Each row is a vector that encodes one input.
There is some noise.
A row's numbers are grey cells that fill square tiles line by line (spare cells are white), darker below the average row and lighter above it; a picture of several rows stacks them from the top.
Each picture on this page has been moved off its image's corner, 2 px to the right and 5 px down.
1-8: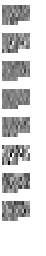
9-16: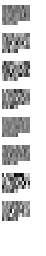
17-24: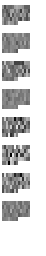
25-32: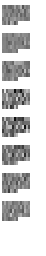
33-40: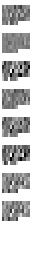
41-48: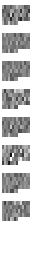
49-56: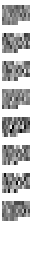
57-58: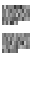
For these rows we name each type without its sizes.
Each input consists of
either a point on a line, or a node of a tree.
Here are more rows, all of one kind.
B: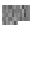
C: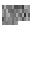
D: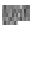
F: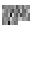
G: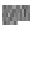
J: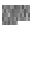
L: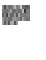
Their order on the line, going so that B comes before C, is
B, C, F, G, L, J, D.
